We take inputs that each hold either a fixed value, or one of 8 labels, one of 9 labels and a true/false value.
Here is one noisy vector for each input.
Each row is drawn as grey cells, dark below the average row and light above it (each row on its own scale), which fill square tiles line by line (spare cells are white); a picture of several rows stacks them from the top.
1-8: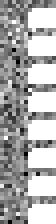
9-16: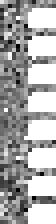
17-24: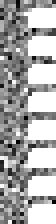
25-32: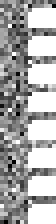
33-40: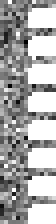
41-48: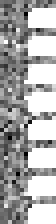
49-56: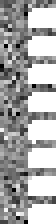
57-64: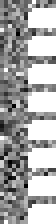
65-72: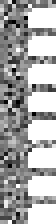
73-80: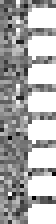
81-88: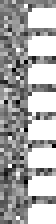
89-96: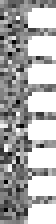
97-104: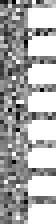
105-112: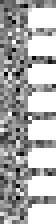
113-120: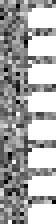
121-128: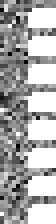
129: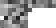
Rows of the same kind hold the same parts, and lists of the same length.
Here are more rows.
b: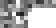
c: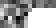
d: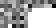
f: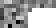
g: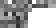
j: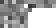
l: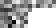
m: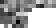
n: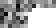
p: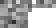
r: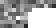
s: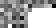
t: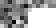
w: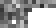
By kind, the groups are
b, c, f, g, j, l, m, n, p, r, t, w
d, s

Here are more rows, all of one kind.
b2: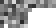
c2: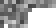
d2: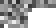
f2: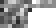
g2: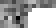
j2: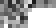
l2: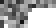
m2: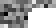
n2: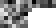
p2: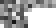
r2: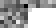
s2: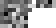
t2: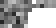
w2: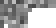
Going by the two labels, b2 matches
c2, l2 and w2.
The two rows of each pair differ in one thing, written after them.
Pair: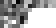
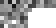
one of the two labels
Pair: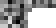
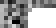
the true/false value
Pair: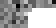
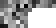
one of the two labels
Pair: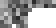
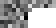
one of the two labels
